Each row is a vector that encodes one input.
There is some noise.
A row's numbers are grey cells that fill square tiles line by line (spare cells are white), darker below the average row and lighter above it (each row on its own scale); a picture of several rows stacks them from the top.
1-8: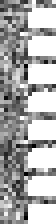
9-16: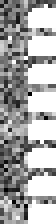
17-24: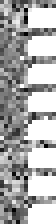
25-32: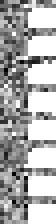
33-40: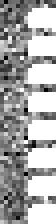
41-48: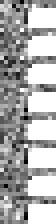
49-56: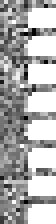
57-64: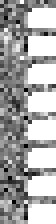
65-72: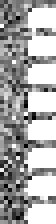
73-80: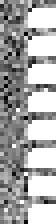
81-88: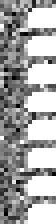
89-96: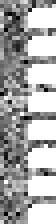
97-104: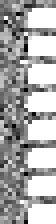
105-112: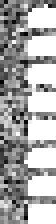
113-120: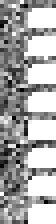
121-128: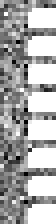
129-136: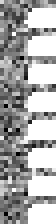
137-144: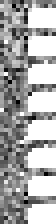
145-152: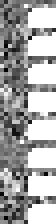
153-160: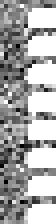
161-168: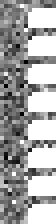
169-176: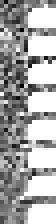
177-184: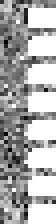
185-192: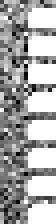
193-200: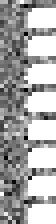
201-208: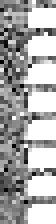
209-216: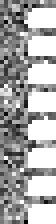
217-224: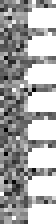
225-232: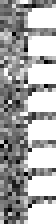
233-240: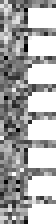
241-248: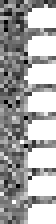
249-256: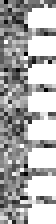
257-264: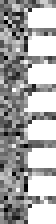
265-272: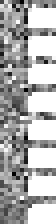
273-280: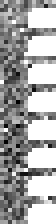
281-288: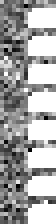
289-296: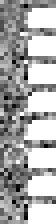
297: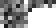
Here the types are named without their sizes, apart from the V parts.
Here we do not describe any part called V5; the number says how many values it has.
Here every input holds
either a point on each of three circles, or a point on a line, or a value of V5.
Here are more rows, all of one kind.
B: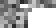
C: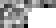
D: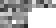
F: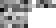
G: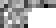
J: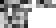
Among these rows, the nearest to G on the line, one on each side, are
B and C.
